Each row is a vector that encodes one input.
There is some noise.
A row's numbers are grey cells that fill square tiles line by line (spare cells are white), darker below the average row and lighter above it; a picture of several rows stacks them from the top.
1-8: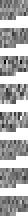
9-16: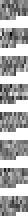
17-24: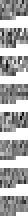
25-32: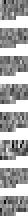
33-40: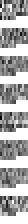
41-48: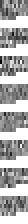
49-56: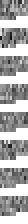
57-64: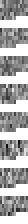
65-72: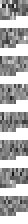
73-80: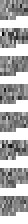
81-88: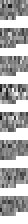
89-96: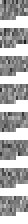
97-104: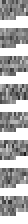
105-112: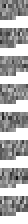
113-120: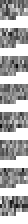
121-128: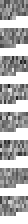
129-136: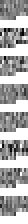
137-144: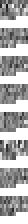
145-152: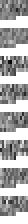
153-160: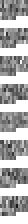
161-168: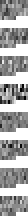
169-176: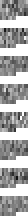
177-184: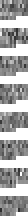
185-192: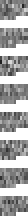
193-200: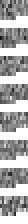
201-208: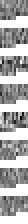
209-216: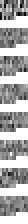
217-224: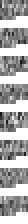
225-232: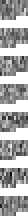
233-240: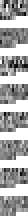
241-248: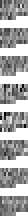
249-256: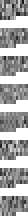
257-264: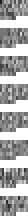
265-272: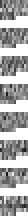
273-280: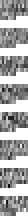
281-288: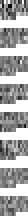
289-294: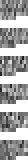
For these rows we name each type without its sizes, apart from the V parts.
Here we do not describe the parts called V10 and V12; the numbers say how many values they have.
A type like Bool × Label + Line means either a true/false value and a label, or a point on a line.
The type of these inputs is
Bool × V10 + Line × (Tree + V12).
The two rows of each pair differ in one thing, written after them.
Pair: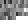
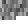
the node of the tree
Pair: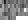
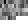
the node of the tree
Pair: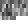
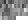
the node of the tree
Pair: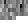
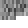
the node of the tree
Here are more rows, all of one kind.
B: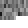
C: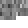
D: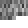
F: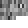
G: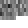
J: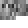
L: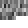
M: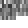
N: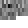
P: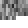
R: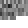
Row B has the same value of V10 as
C and G.
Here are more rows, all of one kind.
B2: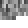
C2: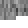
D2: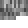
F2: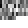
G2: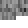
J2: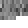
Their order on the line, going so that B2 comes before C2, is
G2, B2, F2, C2, J2, D2.
